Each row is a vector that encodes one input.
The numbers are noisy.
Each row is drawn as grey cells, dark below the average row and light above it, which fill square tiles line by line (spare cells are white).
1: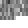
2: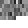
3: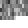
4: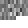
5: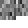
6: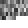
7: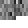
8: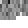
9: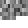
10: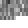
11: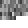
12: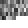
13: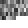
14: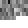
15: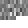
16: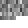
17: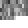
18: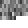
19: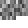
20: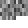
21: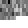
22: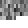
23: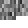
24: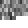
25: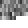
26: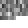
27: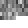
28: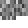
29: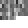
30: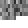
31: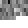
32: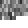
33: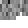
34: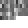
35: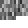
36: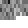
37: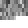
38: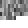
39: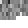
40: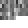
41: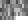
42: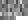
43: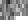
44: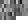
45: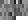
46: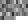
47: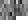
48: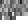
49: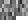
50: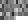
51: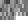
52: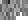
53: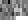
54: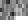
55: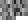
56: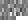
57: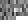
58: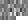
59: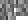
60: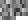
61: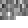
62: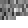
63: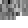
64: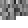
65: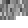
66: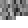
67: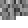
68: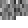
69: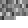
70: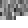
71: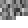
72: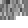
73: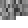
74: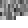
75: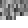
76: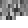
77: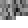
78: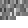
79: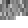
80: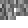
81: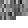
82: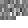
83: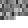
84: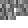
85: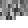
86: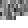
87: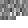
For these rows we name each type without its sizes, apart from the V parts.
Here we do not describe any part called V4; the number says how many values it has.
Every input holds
either three true/false values and a value of V4, or a list of points on a line.
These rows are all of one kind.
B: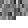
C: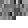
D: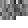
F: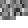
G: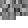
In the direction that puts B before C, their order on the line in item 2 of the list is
F, G, B, C, D.
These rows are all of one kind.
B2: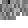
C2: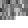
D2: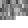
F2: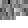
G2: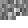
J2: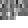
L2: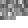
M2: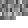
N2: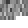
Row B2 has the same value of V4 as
M2 and N2.
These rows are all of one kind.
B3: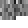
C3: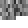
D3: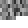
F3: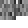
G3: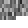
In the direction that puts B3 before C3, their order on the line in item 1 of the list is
G3, F3, B3, C3, D3.
